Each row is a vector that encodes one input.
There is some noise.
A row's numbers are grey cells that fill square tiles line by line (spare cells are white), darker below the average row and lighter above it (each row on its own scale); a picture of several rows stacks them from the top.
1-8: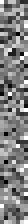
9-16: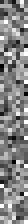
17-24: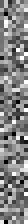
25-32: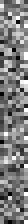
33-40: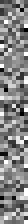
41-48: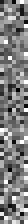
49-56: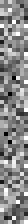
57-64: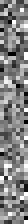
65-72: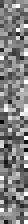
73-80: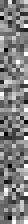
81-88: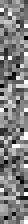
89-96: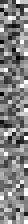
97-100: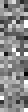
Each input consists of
a point on a 6-point line, together with either a node of a 7-node tree, or a node of a 10-node tree.
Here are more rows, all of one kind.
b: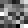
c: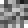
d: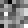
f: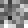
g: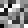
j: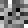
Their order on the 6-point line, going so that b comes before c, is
f, d, g, b, c, j.
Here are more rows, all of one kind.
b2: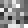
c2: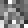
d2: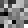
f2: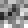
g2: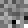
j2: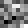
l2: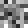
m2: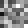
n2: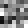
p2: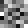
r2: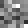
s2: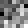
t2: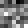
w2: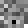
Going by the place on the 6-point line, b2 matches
g2, l2 and w2.
